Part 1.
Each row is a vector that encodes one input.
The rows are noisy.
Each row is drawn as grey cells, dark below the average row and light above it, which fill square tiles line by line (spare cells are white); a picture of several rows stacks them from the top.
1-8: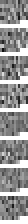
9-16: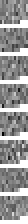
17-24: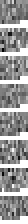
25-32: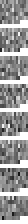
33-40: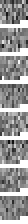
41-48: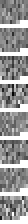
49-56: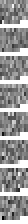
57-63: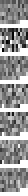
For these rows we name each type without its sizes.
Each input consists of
a point on a circle and a true/false value.
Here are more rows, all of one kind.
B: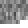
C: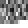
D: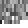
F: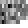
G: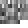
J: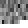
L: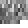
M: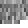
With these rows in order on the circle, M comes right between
C and D.
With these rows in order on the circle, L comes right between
F and G.
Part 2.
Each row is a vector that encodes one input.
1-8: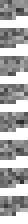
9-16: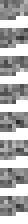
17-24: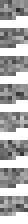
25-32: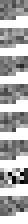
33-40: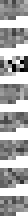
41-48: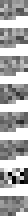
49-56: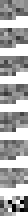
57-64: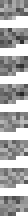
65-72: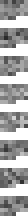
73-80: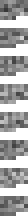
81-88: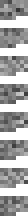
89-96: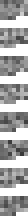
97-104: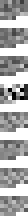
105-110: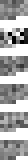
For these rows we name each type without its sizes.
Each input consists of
a list of points on a line.
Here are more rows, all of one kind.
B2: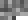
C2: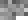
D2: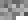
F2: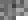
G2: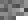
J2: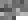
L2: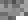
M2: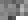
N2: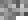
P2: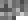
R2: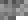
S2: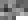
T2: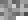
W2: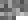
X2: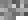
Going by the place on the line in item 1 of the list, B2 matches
J2, P2, S2 and W2.
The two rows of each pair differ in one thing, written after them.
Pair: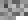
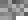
the place on the line in item 2 of the list
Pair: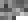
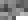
the place on the line in item 2 of the list
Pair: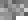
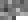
the place on the line in item 1 of the list
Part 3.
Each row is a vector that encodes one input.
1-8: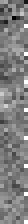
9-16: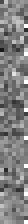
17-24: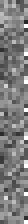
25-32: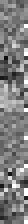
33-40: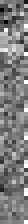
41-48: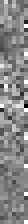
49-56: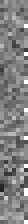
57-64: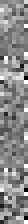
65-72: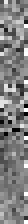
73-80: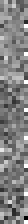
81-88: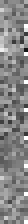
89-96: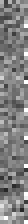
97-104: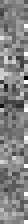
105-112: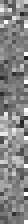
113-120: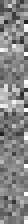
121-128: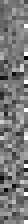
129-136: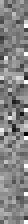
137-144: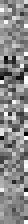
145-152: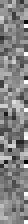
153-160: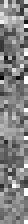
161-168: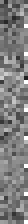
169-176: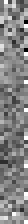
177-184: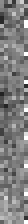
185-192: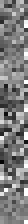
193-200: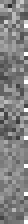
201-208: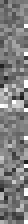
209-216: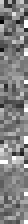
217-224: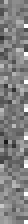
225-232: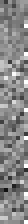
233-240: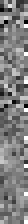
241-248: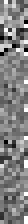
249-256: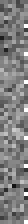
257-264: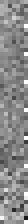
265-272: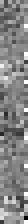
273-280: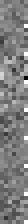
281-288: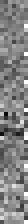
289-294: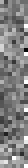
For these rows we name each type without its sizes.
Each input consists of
a list of points on a line.
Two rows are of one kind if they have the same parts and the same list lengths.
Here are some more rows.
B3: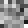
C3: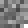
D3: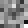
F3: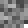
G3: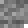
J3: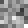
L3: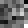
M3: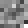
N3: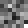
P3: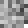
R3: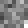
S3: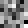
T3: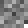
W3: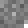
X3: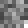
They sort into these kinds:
B3, F3, G3, J3, L3, P3, R3, W3, X3
C3, D3, M3, S3
N3, T3

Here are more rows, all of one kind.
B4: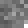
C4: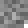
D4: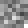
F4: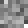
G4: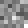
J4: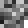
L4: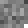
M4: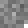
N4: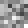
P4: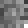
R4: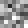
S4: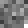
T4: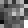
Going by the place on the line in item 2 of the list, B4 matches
G4, M4, N4 and R4.
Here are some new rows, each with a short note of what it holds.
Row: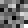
the empty list
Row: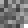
the empty list
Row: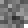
a list of one item
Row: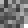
the empty list
